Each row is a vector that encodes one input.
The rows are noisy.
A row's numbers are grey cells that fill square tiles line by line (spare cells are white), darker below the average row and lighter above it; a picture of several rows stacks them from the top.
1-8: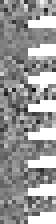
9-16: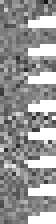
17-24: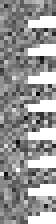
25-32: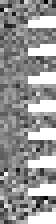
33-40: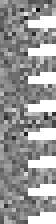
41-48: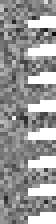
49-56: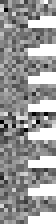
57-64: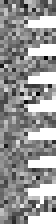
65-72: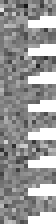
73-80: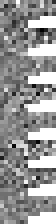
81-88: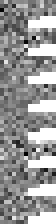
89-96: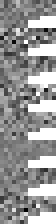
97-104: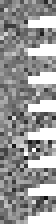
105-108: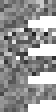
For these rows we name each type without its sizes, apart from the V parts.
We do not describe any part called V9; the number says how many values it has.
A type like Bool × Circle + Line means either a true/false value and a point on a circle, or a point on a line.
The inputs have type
(Circle + Unit) × V9 + Line.
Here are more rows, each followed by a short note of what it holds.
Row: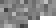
a point on a line
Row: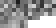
a point on a line
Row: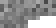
a point on a circle and a value of V9
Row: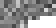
a point on a circle and a value of V9
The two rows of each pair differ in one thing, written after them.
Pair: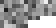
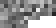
the place on the circle
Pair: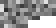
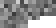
the value of V9
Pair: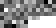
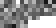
the place on the circle
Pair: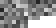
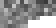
the place on the circle
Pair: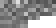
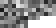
the place on the circle
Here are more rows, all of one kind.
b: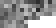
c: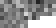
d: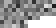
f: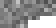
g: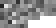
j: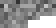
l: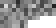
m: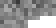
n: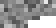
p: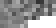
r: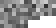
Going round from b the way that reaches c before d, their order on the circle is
b, c, g, r, j, f, p, l, d, m, n.
